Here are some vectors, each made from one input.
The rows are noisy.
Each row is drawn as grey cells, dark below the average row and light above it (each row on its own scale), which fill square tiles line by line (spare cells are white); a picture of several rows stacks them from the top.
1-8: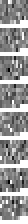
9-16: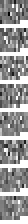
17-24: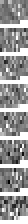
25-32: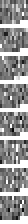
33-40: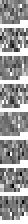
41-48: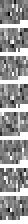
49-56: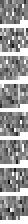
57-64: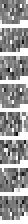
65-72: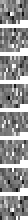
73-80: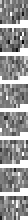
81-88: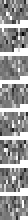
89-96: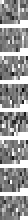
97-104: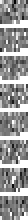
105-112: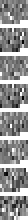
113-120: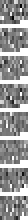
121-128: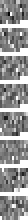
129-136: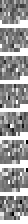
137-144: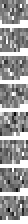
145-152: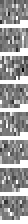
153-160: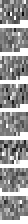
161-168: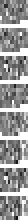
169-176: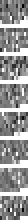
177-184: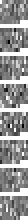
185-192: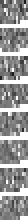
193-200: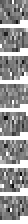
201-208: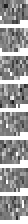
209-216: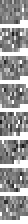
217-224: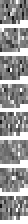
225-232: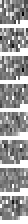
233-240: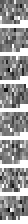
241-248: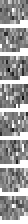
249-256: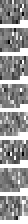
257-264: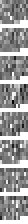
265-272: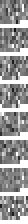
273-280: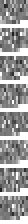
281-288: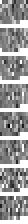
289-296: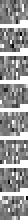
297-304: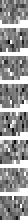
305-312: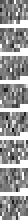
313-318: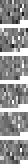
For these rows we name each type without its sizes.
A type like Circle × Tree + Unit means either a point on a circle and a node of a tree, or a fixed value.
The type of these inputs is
Label × (Label + Line).
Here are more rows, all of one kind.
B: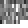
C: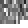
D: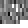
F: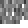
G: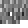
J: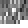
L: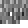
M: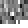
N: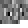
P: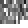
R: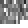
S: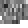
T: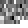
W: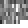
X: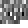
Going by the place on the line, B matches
F, M, T and W.
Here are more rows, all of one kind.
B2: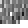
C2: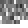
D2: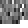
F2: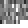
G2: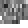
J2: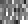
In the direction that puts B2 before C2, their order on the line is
G2, D2, B2, F2, C2, J2.
